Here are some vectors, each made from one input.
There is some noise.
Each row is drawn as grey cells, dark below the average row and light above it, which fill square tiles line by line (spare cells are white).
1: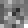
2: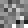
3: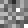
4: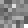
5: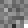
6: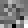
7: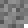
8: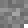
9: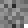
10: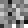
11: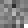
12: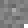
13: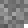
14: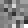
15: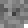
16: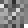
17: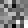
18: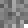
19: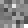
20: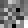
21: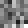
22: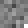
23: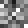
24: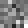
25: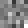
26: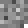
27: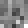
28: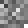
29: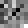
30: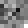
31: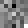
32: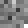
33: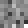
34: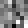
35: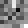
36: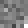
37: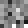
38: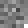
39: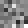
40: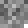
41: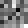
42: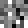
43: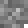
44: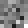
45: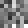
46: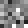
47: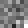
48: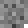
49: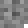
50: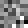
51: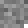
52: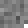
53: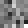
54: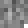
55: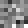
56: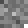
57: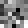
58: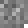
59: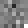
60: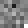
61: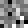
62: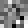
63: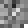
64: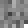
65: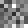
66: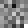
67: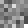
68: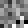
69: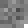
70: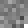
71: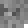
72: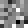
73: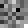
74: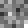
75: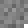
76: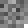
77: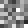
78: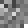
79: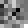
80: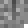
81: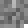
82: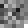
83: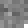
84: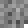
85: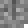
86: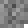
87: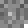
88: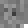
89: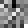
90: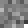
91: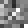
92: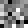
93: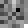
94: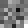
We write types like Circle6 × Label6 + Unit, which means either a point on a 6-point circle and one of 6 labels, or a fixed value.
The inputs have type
Line6 × (Line6 + Tree10).
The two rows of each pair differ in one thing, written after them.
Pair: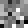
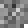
the place on the 6-point line
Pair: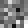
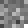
the place on the 6-point line
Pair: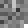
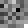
the place on the 6-point line
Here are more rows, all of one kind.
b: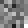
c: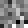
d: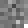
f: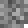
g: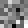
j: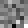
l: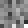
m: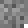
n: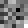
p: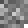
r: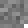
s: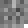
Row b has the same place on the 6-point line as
c, n and r.
